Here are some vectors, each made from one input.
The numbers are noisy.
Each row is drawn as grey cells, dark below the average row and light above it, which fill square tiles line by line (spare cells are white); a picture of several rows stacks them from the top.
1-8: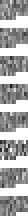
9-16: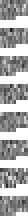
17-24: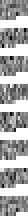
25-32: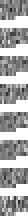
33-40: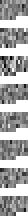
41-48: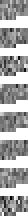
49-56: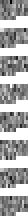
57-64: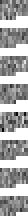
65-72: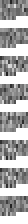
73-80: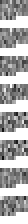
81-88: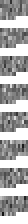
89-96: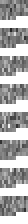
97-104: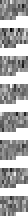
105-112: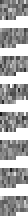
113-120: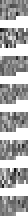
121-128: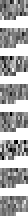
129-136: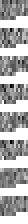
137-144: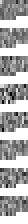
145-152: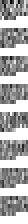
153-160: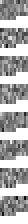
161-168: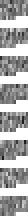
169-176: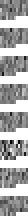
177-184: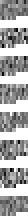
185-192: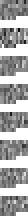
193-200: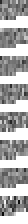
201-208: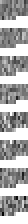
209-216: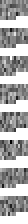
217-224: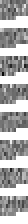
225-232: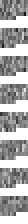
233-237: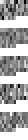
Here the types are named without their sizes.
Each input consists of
either four true/false values, or a list of points on a line.
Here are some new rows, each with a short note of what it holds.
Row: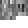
a list of two items
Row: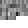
the empty list
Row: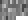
a list of two items
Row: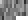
four true/false values
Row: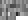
the empty list
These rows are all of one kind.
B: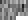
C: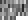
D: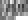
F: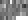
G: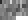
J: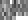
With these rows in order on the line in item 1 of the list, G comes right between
B and F.
